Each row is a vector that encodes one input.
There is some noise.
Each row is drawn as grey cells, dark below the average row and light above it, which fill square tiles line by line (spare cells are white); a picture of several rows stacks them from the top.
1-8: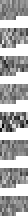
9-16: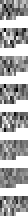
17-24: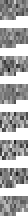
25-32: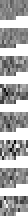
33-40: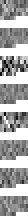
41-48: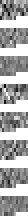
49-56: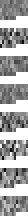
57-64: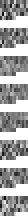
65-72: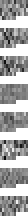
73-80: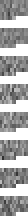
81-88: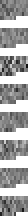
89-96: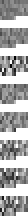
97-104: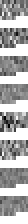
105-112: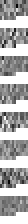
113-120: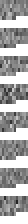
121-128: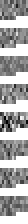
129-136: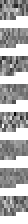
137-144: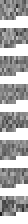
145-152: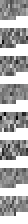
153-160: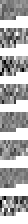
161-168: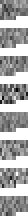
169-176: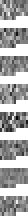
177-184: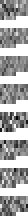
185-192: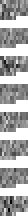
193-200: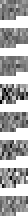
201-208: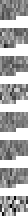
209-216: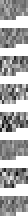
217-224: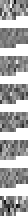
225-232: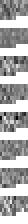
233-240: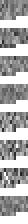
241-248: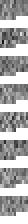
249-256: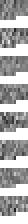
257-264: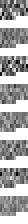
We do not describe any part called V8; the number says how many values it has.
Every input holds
a point on a 4-point line and a true/false value, together with a list of up to two values of V8.
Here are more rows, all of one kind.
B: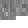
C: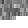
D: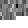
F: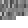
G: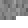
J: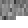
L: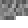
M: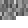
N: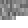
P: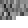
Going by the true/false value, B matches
G and N.
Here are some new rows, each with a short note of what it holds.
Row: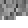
a point on a 4-point line and a true/false value, together with the empty list
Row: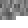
a point on a 4-point line and a true/false value, together with a list of two items
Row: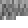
a point on a 4-point line and a true/false value, together with the empty list
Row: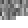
a point on a 4-point line and a true/false value, together with a list of two items
